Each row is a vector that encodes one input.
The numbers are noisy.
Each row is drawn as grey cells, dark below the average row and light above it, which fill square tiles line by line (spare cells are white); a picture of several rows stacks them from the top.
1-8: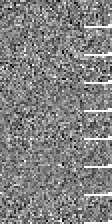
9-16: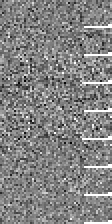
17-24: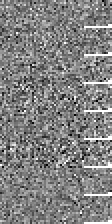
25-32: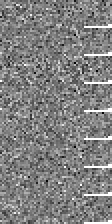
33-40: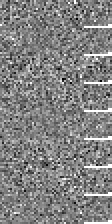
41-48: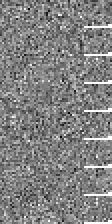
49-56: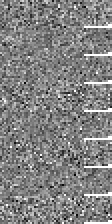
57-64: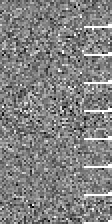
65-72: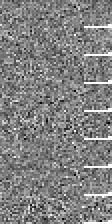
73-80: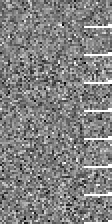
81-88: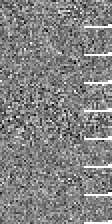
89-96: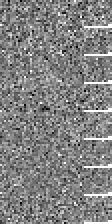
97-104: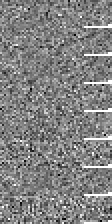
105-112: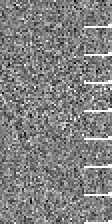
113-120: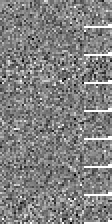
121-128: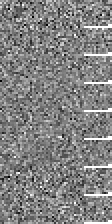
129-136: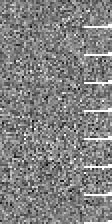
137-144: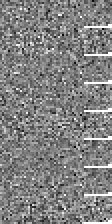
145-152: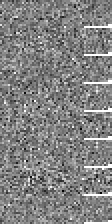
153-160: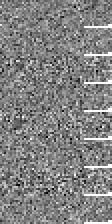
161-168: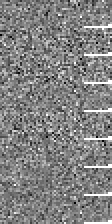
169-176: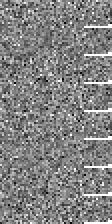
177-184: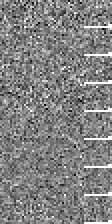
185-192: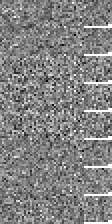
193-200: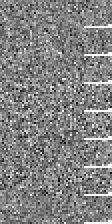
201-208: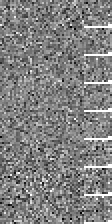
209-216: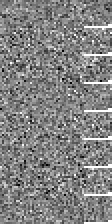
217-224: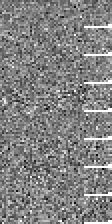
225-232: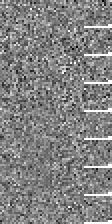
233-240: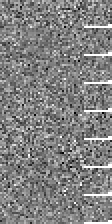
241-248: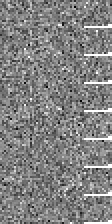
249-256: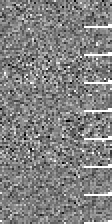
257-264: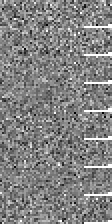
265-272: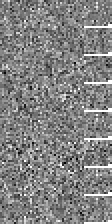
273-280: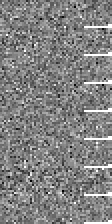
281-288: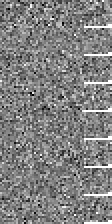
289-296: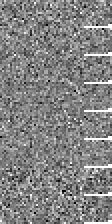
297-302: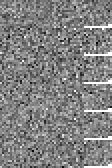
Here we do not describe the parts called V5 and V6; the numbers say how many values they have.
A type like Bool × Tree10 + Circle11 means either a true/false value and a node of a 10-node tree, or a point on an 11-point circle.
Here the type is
(Bool × Bool × Bool × Bool + V5) × ((Circle11 + Unit) × Tree7 + V6).
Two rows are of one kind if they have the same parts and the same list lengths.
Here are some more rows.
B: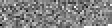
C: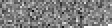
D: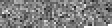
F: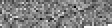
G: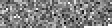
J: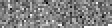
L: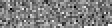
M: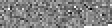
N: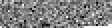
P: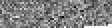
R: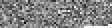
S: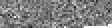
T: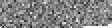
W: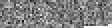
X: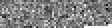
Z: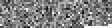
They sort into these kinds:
B, L, T
C, J, M, W
D, P, S, X
F
G, Z
N, R

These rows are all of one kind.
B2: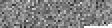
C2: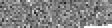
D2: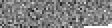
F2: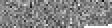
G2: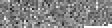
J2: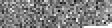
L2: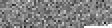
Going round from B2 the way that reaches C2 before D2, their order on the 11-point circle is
B2, F2, J2, C2, G2, L2, D2.
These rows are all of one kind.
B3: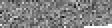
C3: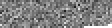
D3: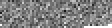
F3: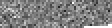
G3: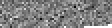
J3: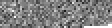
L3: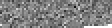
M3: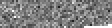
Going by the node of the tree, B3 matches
D3 and M3.
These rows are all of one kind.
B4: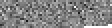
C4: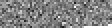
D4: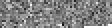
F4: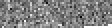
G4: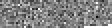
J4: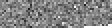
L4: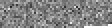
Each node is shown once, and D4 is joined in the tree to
B4.
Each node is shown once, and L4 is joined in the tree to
F4 and G4.
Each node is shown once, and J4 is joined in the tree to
C4.
